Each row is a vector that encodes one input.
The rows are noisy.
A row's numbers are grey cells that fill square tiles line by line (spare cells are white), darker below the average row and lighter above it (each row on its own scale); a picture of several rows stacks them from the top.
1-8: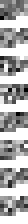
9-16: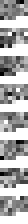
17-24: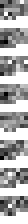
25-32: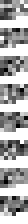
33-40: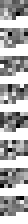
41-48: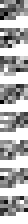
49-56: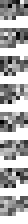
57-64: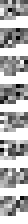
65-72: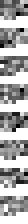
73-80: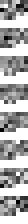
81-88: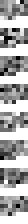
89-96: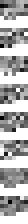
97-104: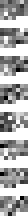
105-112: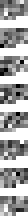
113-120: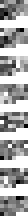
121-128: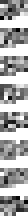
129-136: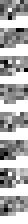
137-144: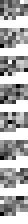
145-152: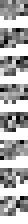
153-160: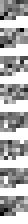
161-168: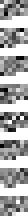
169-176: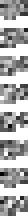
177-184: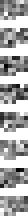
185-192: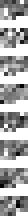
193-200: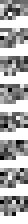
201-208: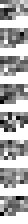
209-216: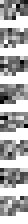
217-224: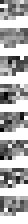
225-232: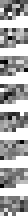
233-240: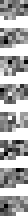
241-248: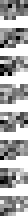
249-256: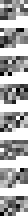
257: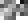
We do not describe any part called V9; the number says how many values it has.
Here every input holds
a point on an 11-point line, together with either a point on an 11-point line, or a value of V9.
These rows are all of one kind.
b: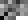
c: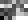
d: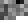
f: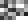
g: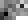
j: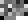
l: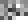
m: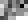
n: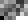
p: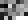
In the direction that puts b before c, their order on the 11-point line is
b, j, f, p, l, d, n, m, g, c.
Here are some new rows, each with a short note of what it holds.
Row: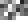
a point on each of two 11-point lines
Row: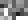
a point on each of two 11-point lines
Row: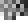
a point on each of two 11-point lines
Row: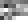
a point on an 11-point line and a value of V9
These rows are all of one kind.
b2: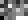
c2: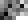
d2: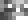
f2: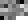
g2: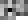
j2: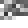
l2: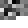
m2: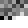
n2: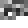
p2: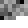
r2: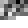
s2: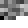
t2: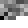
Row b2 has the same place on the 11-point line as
g2 and l2.
